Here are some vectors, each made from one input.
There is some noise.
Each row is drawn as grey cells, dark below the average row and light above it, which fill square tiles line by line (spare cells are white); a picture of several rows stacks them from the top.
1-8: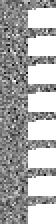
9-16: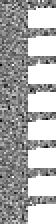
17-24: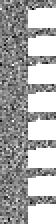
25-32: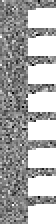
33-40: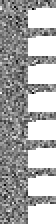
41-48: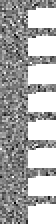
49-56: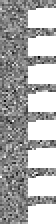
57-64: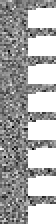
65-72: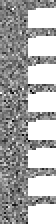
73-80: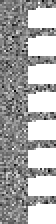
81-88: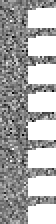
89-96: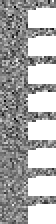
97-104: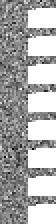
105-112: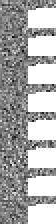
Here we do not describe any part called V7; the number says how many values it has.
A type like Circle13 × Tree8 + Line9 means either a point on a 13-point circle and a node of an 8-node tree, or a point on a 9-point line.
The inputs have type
(Bool × Bool × Bool + V7) × Line6.
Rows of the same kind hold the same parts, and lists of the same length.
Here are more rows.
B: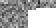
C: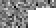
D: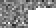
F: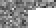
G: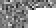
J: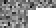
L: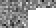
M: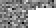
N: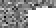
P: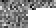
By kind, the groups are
B, D, F, G, L
C, J, M, N, P

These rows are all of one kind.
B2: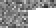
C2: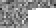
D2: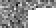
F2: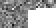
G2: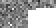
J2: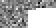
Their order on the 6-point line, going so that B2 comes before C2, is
J2, B2, C2, G2, F2, D2.
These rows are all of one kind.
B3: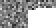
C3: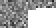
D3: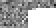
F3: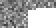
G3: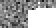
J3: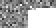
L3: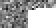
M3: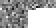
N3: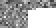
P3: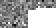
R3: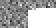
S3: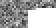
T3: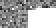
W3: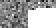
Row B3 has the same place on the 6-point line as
G3, L3, M3 and W3.
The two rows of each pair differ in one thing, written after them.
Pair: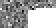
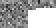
the place on the 6-point line
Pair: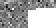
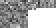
one of the three true/false values
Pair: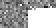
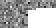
one of the three true/false values
